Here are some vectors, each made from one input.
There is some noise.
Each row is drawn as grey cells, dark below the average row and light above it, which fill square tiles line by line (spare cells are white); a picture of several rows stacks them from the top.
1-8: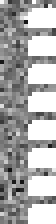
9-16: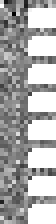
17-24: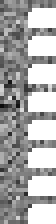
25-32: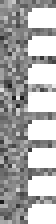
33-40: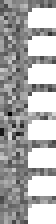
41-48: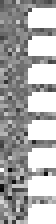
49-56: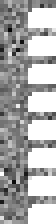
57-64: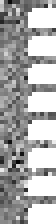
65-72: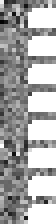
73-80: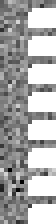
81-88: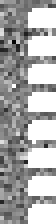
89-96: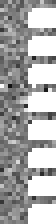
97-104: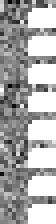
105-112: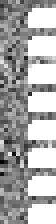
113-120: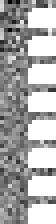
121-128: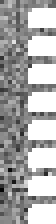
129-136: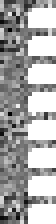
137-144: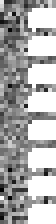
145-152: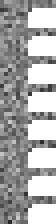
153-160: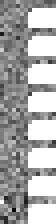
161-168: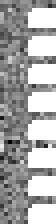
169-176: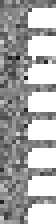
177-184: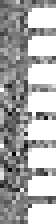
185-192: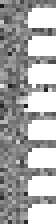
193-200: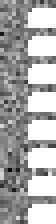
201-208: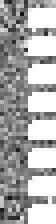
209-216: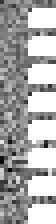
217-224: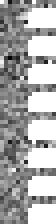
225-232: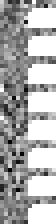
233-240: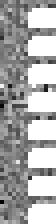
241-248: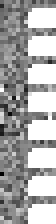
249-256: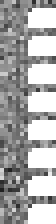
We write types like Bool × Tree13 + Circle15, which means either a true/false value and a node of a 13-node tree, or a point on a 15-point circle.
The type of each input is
Circle9 + (Circle11 + Unit) × Line7.
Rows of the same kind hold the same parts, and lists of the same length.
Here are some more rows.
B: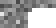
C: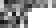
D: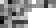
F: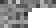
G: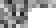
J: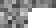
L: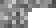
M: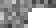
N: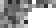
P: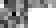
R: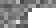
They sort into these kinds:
B, J, M, R
C, D, G, N, P
F, L

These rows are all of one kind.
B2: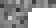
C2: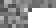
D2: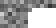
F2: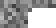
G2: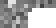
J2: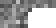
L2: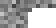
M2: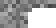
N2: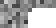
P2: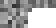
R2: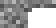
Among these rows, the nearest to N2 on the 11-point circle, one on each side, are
M2 and P2.
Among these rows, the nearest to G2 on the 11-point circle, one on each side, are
L2 and R2.
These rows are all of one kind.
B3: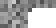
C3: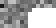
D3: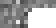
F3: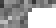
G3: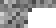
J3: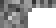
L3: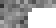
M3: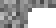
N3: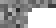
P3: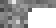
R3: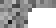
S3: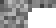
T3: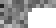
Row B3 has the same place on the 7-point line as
G3, M3 and R3.
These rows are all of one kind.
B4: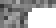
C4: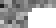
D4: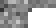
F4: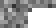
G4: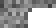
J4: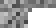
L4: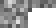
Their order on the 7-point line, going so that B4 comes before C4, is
F4, J4, L4, D4, G4, B4, C4.
